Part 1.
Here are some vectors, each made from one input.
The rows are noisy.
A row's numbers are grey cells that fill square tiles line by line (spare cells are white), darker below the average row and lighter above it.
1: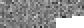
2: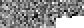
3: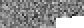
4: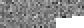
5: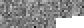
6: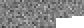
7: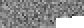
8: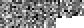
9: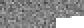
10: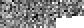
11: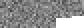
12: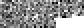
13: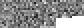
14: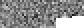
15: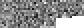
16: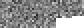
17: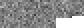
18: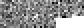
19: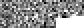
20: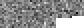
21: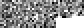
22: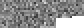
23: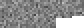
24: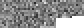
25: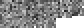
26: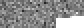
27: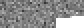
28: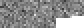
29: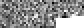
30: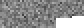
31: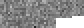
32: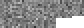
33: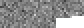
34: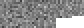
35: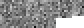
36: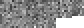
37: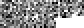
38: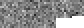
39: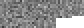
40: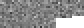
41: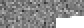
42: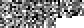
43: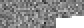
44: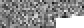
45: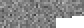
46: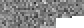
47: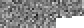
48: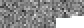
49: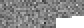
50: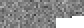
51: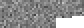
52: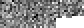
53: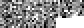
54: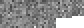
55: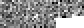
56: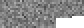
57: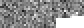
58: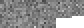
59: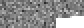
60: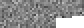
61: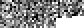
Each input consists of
three true/false values.
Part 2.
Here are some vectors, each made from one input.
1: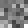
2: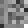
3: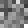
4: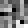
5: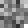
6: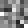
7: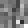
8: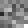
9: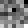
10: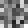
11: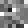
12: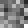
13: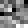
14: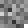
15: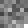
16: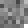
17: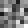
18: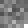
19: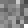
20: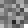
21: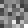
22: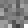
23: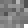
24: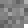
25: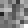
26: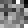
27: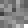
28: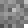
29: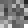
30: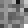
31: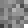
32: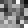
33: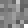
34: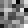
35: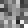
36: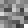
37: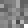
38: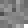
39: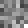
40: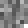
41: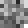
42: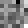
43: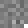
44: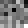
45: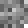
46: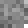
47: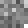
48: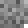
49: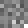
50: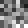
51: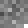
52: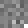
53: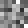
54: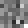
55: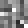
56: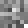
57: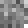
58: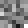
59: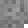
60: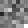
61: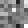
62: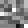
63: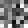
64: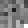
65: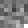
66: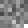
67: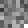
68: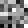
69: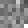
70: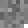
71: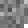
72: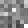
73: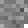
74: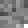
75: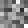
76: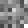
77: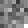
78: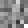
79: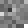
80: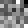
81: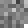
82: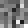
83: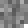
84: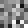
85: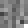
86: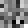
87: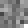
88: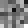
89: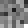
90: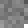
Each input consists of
a point on a 9-point line.
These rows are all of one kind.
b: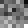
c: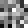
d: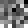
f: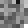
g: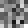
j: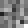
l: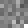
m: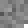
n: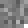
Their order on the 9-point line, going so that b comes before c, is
b, d, f, l, m, g, j, n, c.
